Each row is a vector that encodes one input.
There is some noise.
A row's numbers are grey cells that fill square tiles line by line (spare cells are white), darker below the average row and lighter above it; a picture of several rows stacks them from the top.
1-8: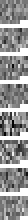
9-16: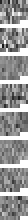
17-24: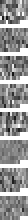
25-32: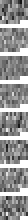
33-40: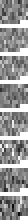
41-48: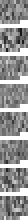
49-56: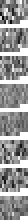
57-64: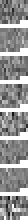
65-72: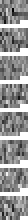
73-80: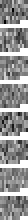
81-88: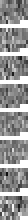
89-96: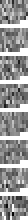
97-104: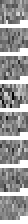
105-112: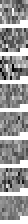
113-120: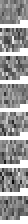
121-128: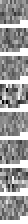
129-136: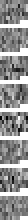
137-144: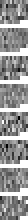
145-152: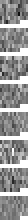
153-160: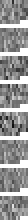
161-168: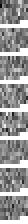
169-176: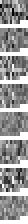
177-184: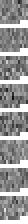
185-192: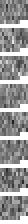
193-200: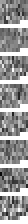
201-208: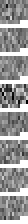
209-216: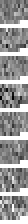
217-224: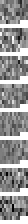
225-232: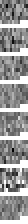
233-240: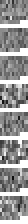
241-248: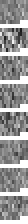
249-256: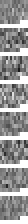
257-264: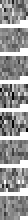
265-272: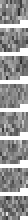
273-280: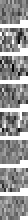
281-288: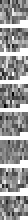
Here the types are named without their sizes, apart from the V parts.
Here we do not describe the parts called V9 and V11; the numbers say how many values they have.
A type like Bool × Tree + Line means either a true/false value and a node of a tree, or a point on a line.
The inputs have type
(Line + Tree) × V9 + V11.
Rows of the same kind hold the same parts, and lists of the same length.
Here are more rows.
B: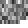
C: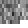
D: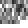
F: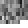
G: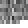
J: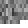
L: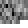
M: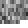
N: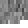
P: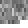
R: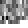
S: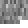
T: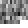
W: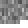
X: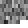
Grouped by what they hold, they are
B, F, J, L, M
C, D, P, R, S, T, W
G, N, X

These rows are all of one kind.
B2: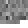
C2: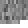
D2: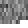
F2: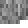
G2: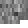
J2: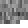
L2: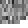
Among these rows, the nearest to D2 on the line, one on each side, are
F2 and J2.
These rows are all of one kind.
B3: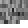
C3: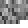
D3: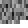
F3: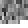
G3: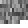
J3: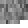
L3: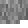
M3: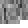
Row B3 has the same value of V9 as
G3 and J3.
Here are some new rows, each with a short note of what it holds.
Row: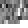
a node of a tree and a value of V9
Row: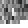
a point on a line and a value of V9
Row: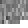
a value of V11
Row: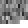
a node of a tree and a value of V9
